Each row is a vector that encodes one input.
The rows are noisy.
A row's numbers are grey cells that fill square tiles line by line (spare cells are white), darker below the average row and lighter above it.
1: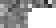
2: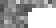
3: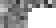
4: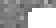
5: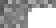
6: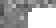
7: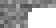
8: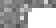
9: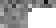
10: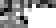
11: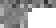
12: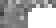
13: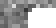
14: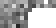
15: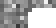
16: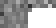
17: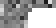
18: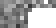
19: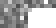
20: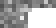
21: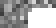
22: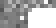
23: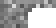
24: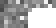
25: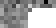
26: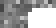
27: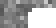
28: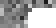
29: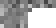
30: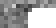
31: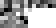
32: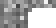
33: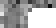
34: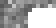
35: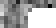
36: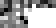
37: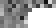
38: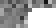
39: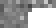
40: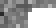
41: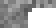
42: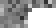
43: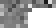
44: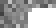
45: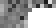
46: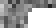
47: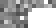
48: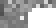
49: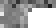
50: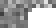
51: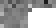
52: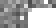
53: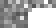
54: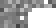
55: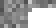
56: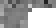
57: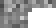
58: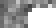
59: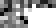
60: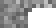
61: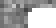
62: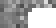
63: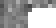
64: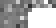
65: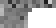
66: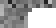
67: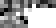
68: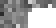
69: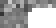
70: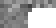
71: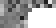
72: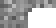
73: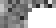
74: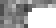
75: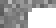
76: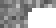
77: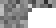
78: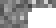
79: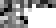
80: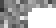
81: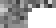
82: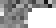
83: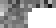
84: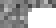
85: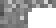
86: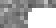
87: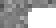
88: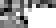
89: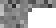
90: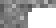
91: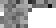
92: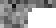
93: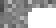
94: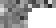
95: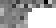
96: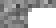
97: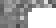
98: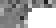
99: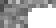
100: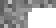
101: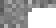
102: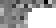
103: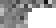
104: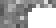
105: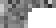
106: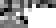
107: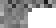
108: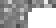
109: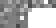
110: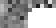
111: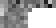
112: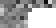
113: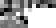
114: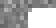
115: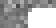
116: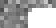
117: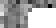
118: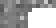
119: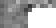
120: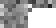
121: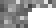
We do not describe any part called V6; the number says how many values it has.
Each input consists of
a list of up to two items, each a true/false value and a value of V6.
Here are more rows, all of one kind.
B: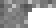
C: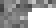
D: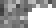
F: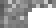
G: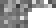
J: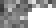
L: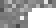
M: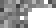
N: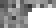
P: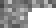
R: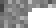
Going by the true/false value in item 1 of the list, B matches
N and R.
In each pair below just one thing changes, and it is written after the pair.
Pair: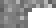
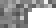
the value of V6 in item 2 of the list
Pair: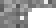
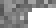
the value of V6 in item 1 of the list
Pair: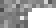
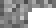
the value of V6 in item 1 of the list
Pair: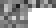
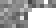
the true/false value in item 1 of the list
